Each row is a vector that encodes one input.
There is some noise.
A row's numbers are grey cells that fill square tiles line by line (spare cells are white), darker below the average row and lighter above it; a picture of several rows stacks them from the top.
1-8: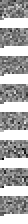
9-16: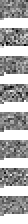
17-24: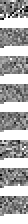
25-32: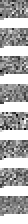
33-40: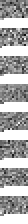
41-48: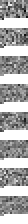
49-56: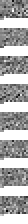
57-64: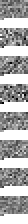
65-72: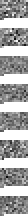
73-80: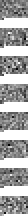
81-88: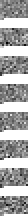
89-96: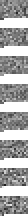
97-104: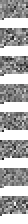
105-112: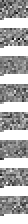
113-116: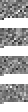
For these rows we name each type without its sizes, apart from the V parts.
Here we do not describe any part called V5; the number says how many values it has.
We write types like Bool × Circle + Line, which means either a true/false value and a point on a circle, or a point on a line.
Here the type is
(Line + V5) × (Tree + Unit).
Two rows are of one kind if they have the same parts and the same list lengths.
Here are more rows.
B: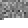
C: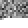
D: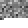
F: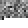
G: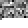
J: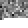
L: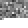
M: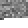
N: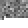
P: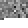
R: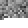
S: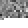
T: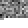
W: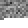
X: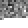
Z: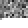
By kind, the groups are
B, C, M, R, W
D, J, L, P, S, X
F, N, T
G, Z

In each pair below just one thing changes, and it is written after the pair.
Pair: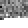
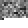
the node of the tree
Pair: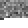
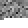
the value of V5
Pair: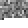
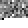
the node of the tree
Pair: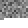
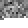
the node of the tree
